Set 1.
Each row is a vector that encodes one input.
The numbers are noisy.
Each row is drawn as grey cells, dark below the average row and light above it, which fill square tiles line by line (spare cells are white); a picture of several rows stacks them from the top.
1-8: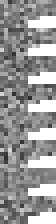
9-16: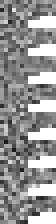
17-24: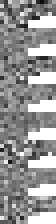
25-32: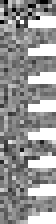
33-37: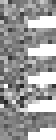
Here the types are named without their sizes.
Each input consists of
three true/false values.
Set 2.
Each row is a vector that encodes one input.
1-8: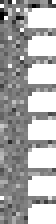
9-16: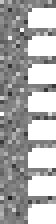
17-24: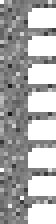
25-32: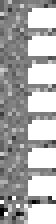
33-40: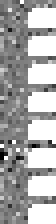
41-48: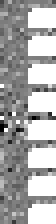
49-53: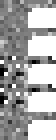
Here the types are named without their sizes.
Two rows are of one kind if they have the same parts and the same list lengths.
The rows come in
2 kinds.
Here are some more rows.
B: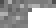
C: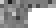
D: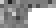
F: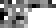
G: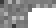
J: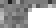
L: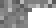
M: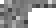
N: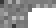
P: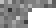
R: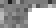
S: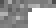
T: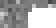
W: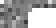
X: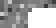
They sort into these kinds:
B, C, D, G, J, L, M, N, P, R, S, T, W, X
F

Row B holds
a node of a tree.
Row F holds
a fixed value.
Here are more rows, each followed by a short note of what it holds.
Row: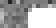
a node of a tree
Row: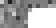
a node of a tree
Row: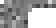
a node of a tree
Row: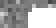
a node of a tree
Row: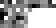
a fixed value
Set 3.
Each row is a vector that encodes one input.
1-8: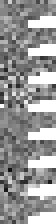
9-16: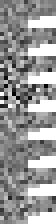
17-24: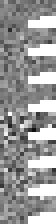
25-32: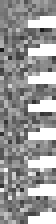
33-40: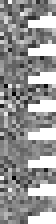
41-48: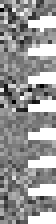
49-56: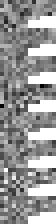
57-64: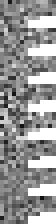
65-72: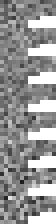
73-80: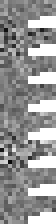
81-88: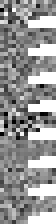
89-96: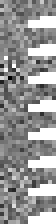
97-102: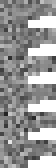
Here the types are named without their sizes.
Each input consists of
a point on a line.
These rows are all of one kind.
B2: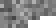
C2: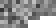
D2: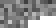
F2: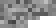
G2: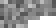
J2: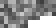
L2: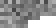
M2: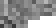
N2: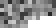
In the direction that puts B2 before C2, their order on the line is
F2, B2, C2, N2, J2, G2, L2, M2, D2.
